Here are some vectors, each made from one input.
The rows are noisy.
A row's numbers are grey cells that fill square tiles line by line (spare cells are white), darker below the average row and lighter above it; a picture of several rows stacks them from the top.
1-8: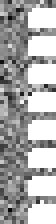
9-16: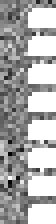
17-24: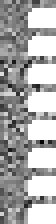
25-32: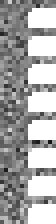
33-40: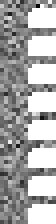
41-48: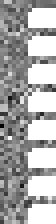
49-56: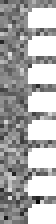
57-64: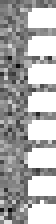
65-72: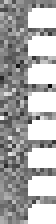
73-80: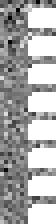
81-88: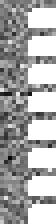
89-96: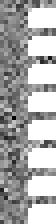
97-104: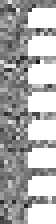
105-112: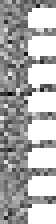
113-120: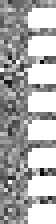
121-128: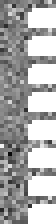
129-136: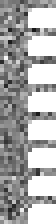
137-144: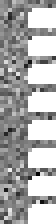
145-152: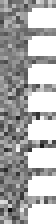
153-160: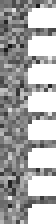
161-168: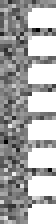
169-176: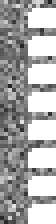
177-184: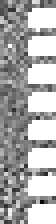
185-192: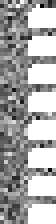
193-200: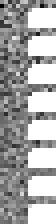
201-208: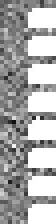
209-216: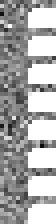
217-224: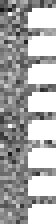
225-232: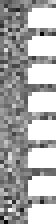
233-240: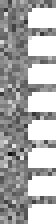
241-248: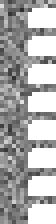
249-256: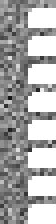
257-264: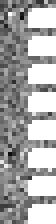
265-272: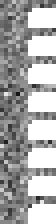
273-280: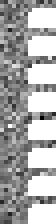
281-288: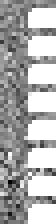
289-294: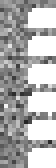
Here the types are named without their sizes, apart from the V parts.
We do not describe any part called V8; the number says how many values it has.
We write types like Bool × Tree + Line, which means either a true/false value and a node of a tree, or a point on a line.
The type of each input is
(Bool × Bool × Bool × Bool + Unit) × Tree + (Circle + V8) × V8.
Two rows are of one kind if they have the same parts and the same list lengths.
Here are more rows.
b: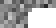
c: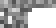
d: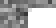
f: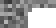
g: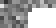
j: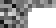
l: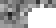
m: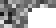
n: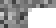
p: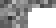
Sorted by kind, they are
b
c, d, n
f, g, j
l, m, p

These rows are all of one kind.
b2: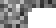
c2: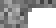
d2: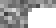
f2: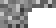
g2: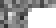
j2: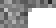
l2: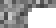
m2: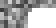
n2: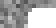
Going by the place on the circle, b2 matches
c2, f2 and l2.
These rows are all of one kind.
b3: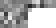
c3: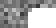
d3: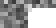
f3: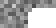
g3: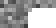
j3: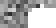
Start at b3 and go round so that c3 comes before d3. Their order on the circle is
b3, c3, f3, g3, j3, d3.
